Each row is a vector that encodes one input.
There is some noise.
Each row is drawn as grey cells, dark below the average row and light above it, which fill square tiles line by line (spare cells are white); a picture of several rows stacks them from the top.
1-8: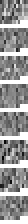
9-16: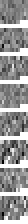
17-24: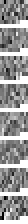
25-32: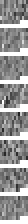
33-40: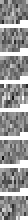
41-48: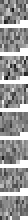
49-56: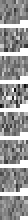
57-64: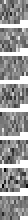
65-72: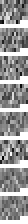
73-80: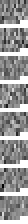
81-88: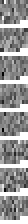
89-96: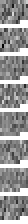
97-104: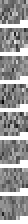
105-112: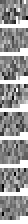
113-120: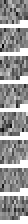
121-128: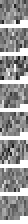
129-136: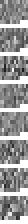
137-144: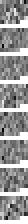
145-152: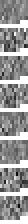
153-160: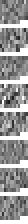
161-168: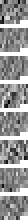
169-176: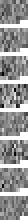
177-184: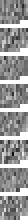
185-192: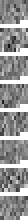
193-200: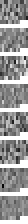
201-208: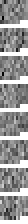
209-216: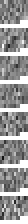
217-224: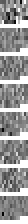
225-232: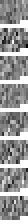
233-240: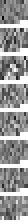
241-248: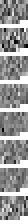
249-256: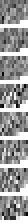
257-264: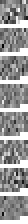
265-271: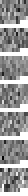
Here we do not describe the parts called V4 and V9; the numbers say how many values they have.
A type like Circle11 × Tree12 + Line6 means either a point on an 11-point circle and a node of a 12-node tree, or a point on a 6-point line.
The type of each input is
Bool × Bool × Bool × V4 + (Line10 + Tree11) × V9.
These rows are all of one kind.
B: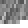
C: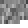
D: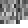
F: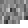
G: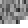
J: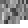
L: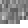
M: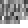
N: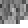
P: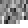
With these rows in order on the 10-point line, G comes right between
J and L.
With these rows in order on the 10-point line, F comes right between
C and D.
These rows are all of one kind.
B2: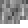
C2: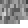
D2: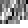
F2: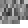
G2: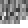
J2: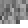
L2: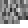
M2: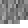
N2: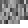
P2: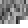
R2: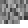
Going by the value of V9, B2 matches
J2 and R2.
